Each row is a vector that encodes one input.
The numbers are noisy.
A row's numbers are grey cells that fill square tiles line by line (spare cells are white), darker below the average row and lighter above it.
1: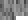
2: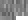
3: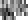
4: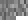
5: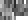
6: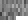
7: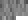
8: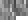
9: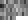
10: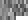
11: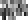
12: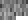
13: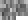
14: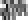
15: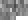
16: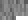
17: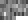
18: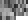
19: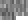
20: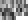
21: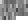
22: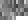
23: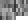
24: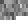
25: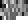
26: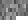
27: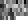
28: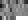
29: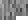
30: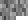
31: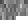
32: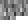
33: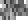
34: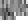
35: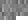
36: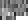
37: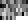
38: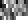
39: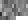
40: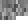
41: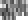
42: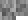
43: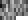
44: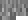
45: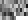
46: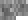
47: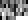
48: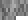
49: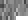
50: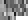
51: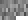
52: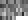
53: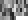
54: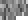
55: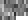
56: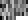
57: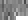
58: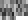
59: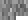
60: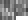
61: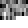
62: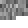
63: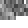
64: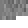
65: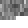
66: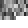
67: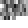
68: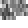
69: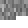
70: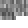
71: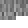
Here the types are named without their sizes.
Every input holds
two labels.
